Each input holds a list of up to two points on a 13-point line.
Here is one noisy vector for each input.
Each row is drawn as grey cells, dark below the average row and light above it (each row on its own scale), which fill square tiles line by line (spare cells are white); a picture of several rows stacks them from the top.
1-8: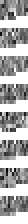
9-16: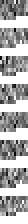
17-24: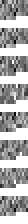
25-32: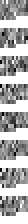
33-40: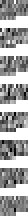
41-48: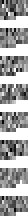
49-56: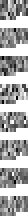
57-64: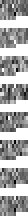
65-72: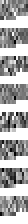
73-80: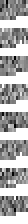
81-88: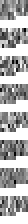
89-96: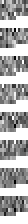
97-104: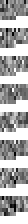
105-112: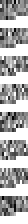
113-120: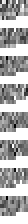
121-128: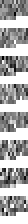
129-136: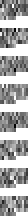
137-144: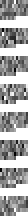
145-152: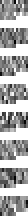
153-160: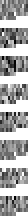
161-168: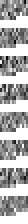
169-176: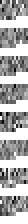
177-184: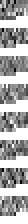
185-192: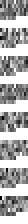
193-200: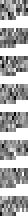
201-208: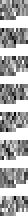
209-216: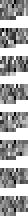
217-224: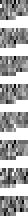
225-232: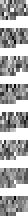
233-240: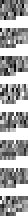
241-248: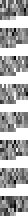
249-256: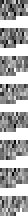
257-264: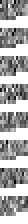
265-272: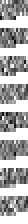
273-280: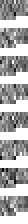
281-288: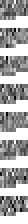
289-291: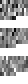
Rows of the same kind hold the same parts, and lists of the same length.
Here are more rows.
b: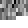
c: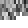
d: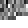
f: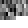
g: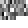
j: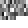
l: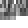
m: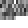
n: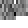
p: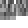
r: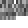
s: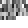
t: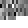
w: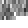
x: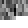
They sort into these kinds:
b, c, d, s, w
f, l, m, n, p, r, t, x
g, j

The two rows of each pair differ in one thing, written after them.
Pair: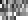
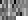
the place on the 13-point line in item 1 of the list
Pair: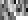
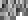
the place on the 13-point line in item 1 of the list
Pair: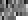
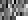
the place on the 13-point line in item 1 of the list
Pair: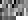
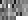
the place on the 13-point line in item 2 of the list
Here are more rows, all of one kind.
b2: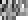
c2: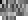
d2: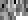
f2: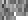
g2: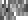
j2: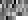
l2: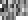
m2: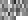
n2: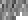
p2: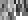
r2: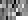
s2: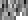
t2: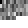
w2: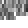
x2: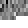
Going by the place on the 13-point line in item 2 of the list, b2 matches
c2, f2, m2 and w2.
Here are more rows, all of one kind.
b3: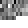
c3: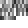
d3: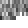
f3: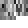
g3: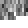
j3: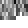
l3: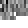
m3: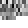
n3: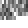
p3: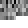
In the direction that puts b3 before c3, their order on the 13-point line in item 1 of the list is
p3, b3, l3, m3, d3, c3, j3, f3, g3, n3.
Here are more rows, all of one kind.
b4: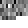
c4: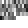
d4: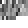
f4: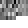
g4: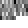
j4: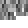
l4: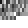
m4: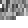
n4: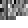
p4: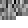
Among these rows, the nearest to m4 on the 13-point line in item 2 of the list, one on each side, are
f4 and g4.
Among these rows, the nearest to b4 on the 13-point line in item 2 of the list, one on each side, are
d4 and j4.
